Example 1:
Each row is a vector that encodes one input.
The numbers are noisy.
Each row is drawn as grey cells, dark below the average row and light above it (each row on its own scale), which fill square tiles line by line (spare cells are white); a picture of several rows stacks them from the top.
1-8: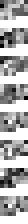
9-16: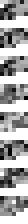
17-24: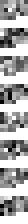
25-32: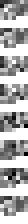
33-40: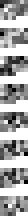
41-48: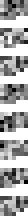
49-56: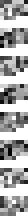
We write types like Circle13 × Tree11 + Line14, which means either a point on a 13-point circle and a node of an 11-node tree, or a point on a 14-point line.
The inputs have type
Bool × Bool × Bool × Bool.
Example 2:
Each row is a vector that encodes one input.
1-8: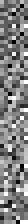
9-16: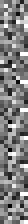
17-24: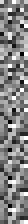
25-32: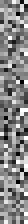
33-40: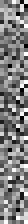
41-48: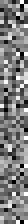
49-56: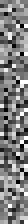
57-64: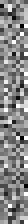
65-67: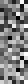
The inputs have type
Bool × Bool × Bool × Bool.
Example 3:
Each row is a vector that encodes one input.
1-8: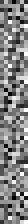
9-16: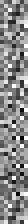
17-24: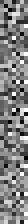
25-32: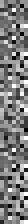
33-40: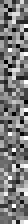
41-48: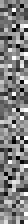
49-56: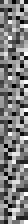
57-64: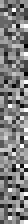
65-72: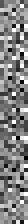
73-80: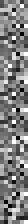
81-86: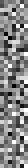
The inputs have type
Bool × Bool × Bool.
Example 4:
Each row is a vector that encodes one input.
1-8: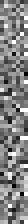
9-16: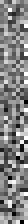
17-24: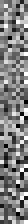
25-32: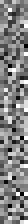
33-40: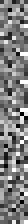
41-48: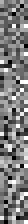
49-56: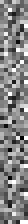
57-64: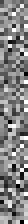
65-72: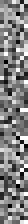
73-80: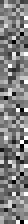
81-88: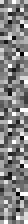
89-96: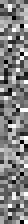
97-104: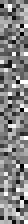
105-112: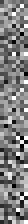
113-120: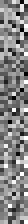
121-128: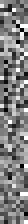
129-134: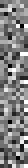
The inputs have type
Bool × Bool × Bool × Bool.
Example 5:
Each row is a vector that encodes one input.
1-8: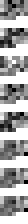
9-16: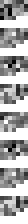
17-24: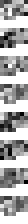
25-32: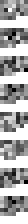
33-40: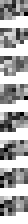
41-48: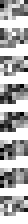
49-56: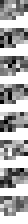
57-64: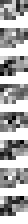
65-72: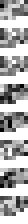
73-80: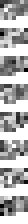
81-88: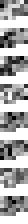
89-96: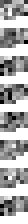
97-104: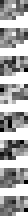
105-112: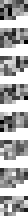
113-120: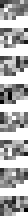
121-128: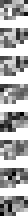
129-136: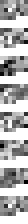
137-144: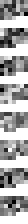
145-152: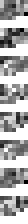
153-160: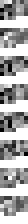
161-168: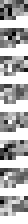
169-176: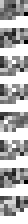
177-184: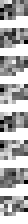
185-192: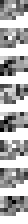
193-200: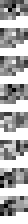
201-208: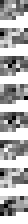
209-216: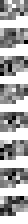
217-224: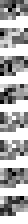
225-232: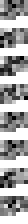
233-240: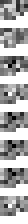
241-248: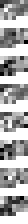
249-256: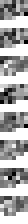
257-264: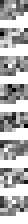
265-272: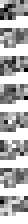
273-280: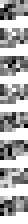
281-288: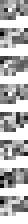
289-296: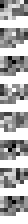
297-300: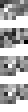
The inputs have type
Bool × Bool × Bool × Bool.
